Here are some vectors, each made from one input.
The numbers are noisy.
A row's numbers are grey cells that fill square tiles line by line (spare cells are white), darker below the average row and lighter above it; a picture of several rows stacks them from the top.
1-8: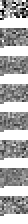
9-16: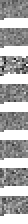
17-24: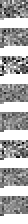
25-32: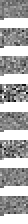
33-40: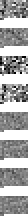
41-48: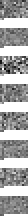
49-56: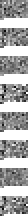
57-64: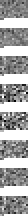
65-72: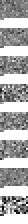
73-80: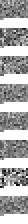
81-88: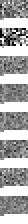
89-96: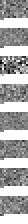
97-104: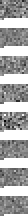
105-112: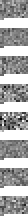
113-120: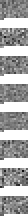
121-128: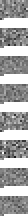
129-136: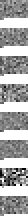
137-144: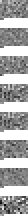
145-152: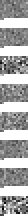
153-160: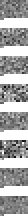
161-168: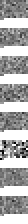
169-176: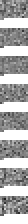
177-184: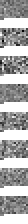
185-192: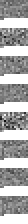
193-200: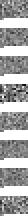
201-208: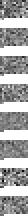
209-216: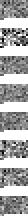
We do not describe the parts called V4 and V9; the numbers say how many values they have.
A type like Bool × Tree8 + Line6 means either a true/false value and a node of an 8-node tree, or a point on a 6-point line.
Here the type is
Bool × Circle10 × V4 + V9.
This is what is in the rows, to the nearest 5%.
About 65% of them hold a point on a 10-point circle, a true/false value and a value of V4. The rest hold a value of V9.
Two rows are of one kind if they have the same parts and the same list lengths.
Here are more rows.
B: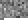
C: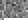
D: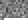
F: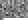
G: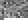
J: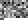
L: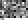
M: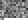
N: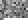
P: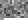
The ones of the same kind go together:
B, C, D, G, J, L, M
F, N, P

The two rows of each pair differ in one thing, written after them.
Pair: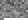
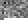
the place on the 10-point circle
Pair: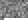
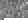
the true/false value
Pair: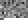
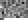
the true/false value
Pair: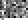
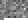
the place on the 10-point circle
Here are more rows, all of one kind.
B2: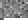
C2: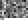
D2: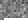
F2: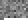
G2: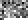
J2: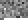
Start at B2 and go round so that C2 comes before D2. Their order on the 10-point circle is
B2, G2, J2, C2, D2, F2.
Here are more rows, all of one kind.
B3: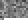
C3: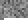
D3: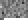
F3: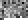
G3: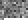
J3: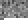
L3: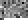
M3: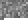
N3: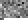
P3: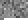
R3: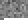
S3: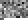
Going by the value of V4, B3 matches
F3 and J3.
